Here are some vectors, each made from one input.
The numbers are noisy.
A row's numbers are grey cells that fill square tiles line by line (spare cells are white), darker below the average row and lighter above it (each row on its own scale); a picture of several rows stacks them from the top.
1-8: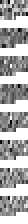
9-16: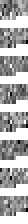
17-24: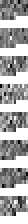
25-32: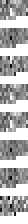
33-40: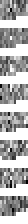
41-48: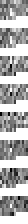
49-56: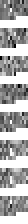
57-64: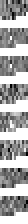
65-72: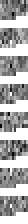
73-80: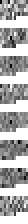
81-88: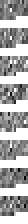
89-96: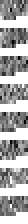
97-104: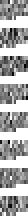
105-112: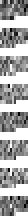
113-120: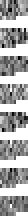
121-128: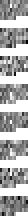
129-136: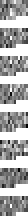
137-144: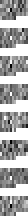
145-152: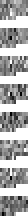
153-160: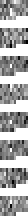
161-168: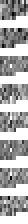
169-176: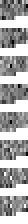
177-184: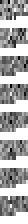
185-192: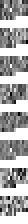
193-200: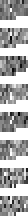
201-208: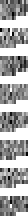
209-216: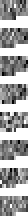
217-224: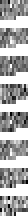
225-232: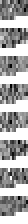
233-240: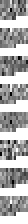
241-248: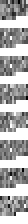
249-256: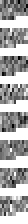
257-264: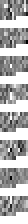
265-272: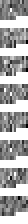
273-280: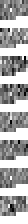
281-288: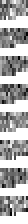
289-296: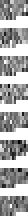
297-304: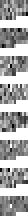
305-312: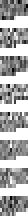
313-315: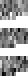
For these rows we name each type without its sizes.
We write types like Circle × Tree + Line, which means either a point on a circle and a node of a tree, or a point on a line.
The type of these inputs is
Bool × (Circle + Unit).
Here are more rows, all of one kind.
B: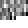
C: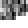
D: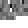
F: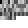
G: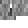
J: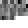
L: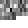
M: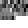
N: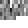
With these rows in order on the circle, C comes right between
J and L.
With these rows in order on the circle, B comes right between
D and F.
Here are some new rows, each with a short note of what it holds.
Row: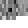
a point on a circle and a true/false value
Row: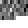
a point on a circle and a true/false value
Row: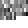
a point on a circle and a true/false value
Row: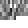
a point on a circle and a true/false value
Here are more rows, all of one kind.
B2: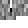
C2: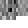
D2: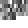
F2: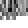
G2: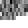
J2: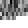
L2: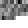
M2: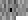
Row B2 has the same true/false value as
D2 and L2.
